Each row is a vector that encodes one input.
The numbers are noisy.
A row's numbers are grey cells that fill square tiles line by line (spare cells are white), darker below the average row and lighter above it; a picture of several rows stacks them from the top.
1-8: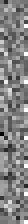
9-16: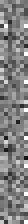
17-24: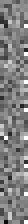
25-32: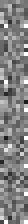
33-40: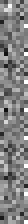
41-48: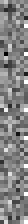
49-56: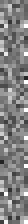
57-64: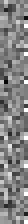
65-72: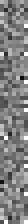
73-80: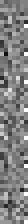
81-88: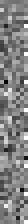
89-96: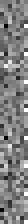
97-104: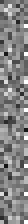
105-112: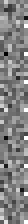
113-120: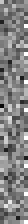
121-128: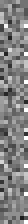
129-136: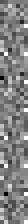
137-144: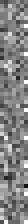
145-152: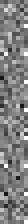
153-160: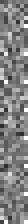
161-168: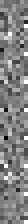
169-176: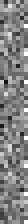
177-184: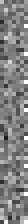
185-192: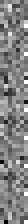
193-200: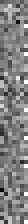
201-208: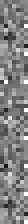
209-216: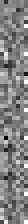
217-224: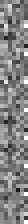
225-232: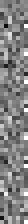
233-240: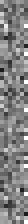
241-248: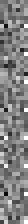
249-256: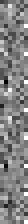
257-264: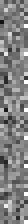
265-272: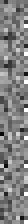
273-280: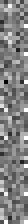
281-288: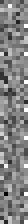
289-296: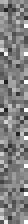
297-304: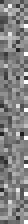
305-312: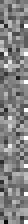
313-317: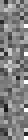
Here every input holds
a point on a 13-point line, together with either a fixed value, or a node of a 16-node tree.
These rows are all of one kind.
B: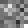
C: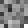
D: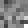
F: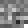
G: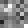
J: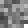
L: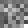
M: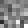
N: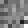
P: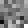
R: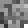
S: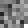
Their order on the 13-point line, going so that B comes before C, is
G, B, L, F, N, D, J, P, R, S, M, C.
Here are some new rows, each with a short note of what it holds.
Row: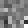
a point on a 13-point line and a node of a 16-node tree
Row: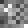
a point on a 13-point line and a node of a 16-node tree
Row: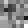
a point on a 13-point line
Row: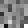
a point on a 13-point line and a node of a 16-node tree
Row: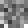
a point on a 13-point line
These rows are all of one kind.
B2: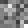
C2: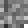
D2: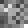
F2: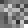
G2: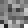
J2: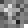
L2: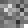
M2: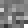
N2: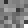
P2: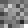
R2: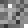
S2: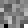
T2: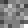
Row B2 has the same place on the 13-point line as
F2 and L2.
